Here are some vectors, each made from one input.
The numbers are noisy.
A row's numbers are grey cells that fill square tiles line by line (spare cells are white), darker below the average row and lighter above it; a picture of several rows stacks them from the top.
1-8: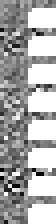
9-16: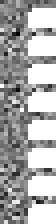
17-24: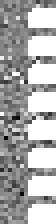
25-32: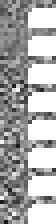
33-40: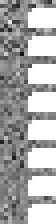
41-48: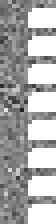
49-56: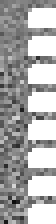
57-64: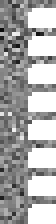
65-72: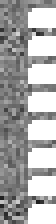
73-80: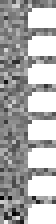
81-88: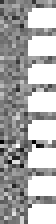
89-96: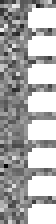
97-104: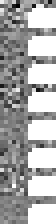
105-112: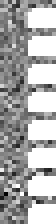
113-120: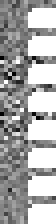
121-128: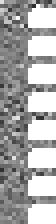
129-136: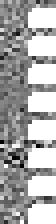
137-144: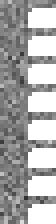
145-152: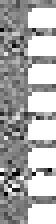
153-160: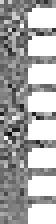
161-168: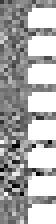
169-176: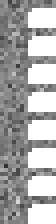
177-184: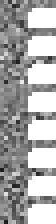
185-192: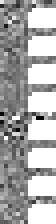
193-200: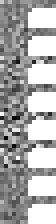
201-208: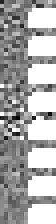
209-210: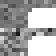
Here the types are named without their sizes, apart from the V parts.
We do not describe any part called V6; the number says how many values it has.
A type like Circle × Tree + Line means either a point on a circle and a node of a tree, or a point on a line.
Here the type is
Circle × (List(V6) + Tree).
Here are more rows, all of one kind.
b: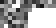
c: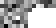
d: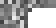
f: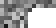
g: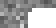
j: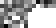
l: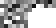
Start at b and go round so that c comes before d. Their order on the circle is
b, l, c, j, f, g, d.
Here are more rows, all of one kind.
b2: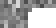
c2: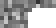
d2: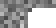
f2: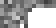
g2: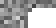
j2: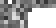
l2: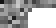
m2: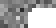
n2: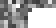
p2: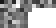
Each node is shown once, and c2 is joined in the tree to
n2.
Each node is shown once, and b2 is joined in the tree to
f2, j2, n2 and p2.
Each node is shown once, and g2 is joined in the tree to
f2 and l2.
